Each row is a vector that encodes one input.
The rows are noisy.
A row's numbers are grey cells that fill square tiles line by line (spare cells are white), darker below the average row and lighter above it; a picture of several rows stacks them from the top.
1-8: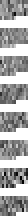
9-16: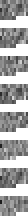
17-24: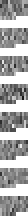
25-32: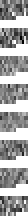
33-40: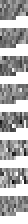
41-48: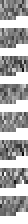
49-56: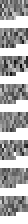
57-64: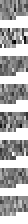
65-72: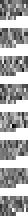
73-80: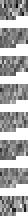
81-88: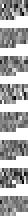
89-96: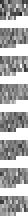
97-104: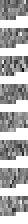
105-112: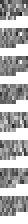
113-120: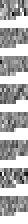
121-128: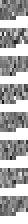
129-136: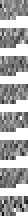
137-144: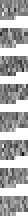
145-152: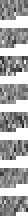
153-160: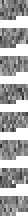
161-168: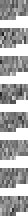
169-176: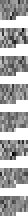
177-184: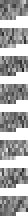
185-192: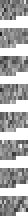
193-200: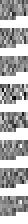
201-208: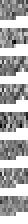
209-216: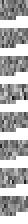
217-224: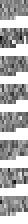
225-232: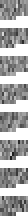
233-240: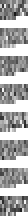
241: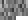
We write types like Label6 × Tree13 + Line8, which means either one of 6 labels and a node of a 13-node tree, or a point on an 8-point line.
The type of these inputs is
Bool × Circle8 + Circle11 × Tree12 + Unit.
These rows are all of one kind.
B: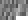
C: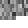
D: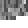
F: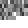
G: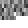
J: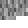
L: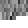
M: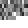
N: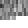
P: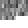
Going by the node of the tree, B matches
F, G and M.
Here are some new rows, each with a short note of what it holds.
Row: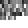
a fixed value
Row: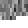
a point on an 11-point circle and a node of a 12-node tree
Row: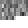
a point on an 11-point circle and a node of a 12-node tree
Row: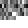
a point on an 11-point circle and a node of a 12-node tree
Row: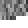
a point on an 11-point circle and a node of a 12-node tree
